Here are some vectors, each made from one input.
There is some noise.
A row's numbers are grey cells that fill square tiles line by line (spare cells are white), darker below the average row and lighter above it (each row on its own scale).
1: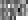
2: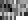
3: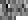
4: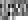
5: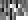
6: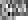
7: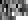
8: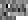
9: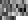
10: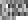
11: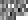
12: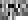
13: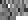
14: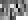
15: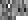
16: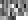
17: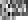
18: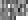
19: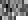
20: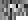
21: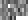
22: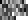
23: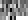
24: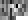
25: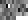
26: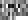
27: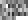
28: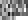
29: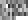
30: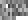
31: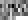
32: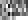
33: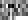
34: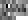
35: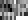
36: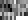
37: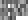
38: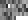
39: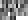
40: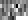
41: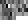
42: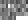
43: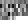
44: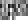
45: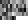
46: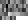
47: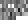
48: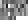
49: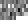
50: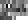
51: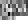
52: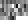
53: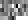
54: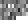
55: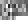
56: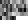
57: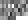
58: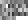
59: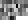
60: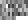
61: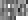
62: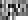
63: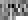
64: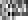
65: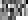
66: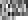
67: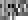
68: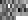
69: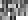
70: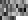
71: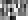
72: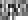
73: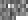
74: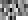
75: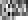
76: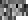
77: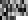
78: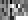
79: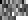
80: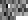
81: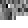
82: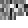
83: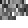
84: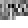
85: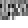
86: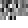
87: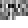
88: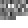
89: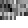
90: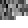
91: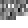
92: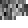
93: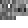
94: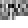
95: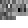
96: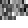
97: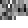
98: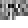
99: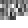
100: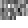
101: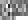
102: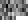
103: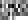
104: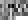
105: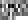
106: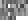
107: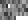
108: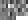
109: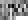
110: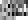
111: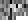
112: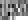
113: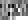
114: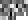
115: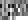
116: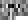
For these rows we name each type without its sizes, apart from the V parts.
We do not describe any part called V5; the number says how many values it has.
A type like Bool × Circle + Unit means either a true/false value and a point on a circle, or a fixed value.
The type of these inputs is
List(Bool × V5).
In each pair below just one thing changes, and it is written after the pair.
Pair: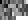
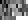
the value of V5 in item 2 of the list
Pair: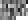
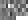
the value of V5 in item 1 of the list
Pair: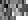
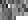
the true/false value in item 2 of the list
